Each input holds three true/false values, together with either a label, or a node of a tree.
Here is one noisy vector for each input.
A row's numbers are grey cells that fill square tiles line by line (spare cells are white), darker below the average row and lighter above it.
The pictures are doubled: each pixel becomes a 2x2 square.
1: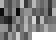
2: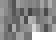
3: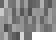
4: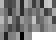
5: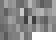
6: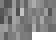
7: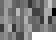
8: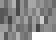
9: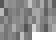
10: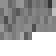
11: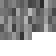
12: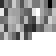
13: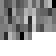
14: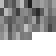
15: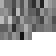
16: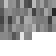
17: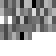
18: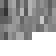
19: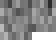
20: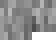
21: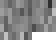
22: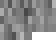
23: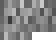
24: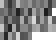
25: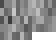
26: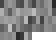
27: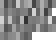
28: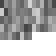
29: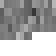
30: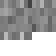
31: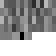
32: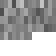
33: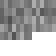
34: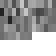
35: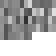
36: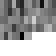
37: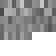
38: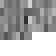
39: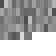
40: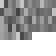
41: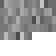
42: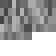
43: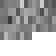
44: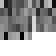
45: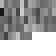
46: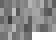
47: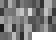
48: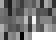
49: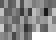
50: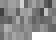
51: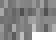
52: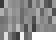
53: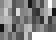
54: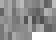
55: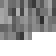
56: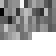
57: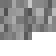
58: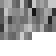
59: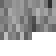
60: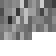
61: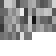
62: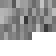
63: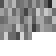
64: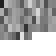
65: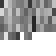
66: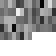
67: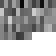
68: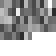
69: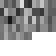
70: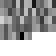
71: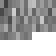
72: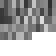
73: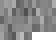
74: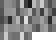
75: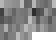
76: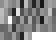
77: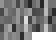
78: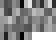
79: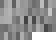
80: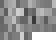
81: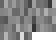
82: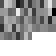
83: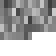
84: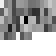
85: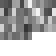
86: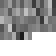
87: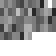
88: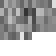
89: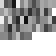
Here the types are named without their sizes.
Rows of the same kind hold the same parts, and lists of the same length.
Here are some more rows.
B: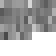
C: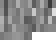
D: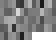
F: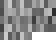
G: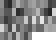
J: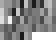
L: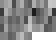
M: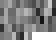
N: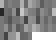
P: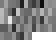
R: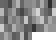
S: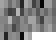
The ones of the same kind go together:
B, C, D, G, J, N, P, R, S
F, L, M

